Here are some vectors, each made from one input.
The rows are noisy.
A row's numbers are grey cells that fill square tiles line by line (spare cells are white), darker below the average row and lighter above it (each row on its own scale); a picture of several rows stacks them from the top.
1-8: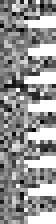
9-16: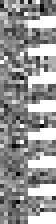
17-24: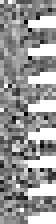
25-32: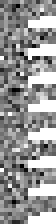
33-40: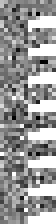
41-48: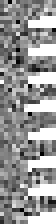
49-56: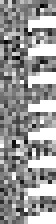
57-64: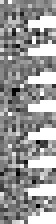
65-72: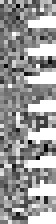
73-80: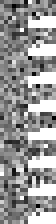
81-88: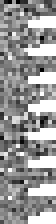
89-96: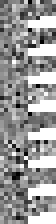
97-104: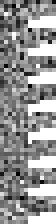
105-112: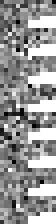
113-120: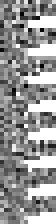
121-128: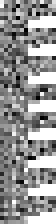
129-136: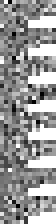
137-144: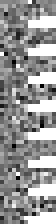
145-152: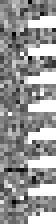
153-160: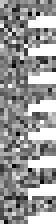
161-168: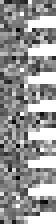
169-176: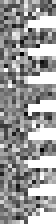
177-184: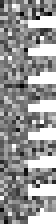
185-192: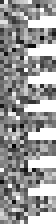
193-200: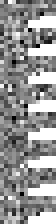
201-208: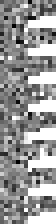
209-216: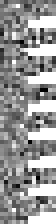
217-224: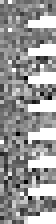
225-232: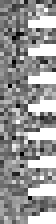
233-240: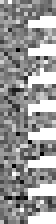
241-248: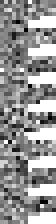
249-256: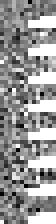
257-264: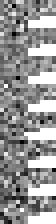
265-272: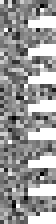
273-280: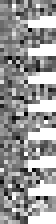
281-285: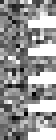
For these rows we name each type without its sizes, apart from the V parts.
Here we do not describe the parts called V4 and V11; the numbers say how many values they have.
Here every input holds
either a label and a value of V4, or a true/false value and a value of V11.
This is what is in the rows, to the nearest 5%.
About 60% of them hold a label and a value of V4. The rest hold a true/false value and a value of V11.
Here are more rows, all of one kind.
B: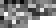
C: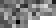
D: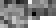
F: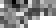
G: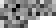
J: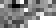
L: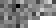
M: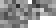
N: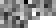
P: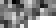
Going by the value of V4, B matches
D, F and P.
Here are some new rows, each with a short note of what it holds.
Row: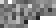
a true/false value and a value of V11
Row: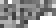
a true/false value and a value of V11
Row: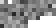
a true/false value and a value of V11
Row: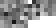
a label and a value of V4
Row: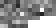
a label and a value of V4
